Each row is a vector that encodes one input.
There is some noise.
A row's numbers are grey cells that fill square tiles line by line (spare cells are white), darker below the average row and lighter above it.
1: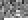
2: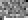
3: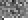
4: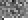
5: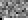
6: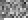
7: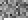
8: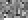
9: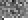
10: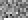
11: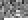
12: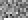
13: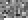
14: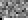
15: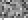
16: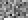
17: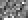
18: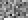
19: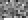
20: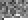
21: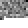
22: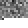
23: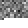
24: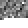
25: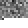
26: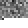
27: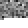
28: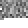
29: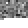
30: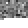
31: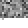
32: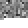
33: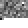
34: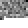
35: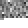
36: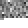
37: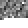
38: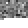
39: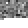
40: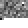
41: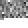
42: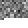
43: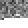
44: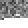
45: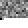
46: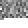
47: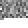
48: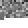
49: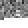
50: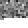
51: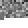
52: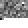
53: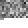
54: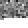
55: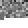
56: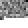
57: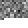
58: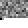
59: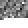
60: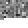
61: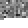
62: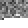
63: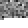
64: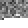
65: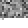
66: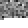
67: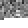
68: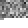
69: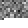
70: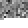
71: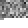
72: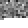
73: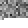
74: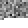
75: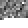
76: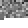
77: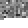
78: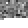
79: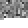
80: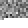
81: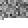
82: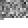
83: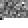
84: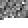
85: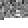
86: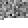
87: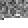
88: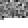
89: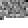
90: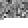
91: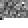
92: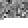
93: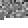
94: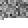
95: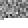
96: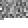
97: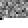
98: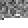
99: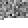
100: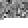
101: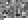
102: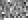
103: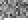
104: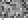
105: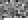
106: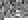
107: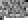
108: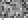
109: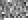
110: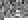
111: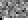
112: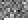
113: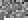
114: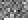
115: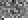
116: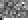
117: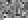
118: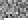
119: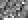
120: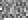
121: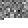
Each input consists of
either a point on a 9-point circle, or a point on a 6-point line, or a point on a 7-point line.
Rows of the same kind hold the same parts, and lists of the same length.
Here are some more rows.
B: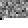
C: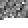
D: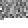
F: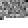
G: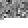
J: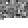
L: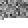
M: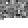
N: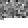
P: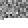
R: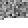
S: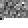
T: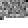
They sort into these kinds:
B, C, F, S, T
D, L, P, R
G, J, M, N

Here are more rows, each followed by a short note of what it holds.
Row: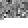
a point on a 6-point line
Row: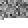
a point on a 7-point line
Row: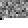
a point on a 9-point circle
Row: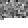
a point on a 6-point line
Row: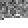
a point on a 9-point circle
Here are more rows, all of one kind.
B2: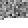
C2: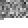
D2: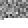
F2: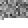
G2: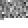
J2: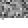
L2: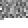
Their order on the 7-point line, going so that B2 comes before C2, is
B2, F2, D2, L2, G2, C2, J2.
